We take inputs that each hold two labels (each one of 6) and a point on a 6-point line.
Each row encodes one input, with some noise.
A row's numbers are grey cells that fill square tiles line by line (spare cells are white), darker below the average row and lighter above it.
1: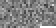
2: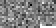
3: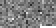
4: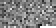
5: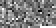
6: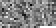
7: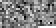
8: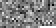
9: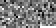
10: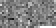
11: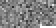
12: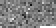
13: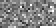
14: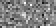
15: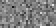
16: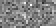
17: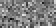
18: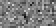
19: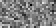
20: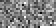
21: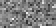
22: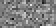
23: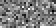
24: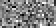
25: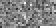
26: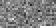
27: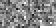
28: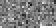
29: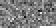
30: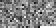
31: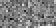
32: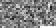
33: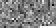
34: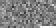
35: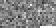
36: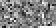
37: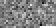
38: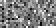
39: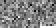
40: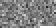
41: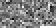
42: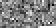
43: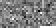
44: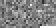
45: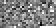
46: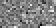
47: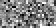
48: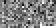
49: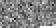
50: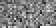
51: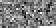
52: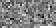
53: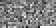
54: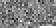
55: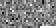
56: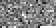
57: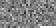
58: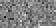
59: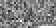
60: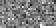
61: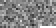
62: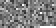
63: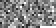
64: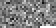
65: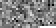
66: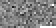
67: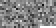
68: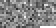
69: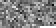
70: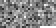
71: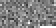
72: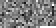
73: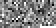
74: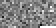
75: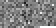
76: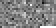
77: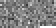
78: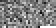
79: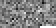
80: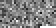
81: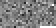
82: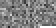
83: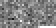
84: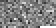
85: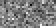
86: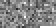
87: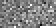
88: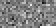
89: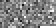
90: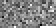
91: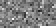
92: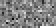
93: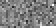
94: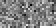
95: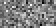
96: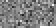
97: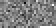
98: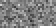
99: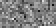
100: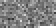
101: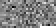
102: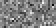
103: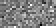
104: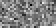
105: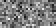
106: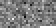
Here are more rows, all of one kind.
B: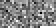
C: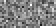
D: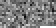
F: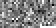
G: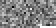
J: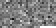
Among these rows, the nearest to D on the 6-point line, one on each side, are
F and G.
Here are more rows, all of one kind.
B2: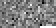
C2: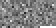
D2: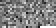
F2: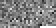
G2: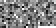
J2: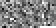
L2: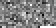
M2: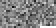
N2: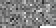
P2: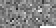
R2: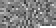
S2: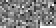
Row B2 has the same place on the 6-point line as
L2, N2 and P2.
